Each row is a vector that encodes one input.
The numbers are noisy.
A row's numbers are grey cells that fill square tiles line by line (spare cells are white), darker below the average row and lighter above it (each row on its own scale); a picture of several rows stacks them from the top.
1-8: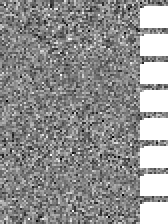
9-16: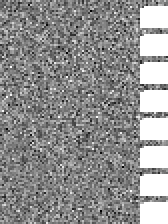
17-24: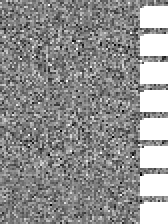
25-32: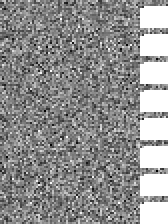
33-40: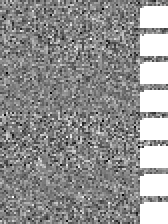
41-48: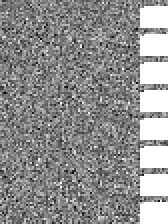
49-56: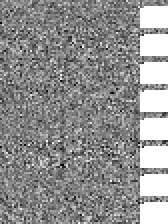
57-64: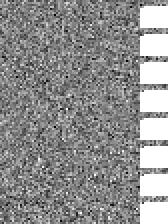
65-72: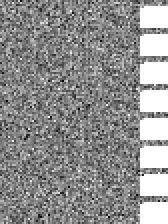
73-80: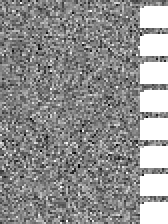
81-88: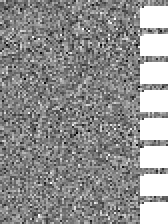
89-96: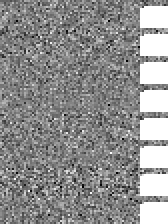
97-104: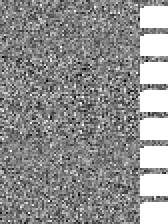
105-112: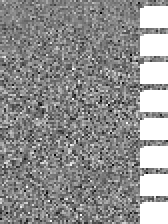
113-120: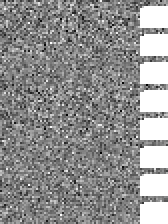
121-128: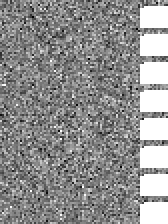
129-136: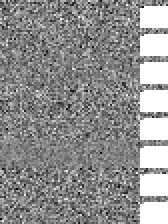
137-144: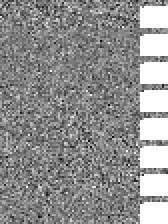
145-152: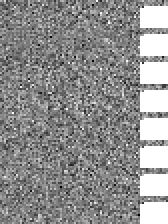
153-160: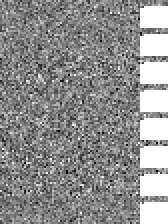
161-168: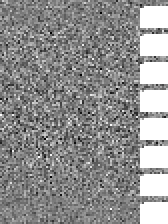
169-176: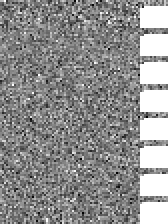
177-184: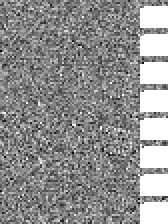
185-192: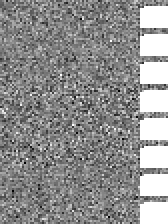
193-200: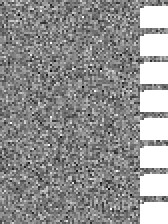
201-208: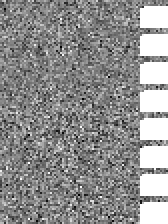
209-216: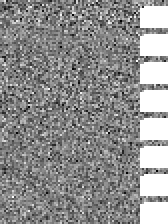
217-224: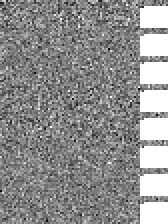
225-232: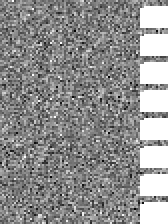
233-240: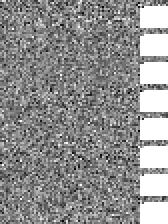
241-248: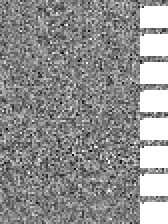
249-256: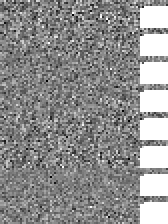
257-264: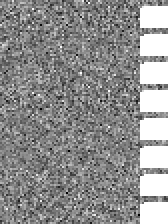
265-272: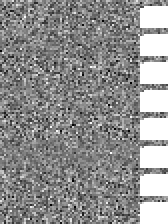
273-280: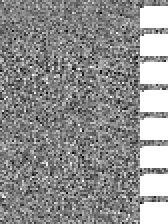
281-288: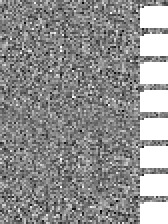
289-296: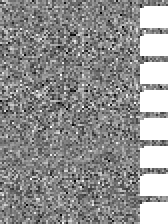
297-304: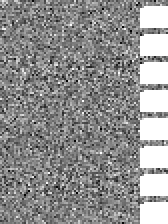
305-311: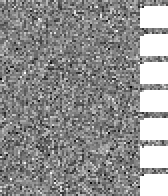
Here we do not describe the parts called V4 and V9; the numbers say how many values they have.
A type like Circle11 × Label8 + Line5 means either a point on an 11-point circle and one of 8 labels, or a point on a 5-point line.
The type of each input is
(Bool × Circle11 + V9) × V4 + Label6.
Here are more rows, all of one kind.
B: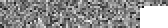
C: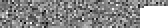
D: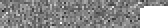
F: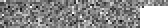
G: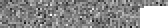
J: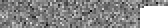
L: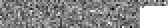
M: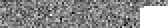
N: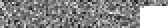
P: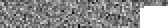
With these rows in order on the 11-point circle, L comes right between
M and N.
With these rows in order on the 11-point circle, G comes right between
D and P.
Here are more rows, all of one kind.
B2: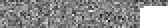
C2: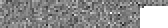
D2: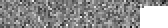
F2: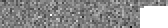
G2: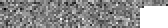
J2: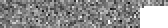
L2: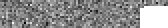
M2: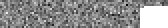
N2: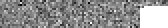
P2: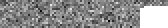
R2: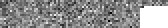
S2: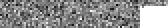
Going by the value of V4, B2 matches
G2, P2 and R2.
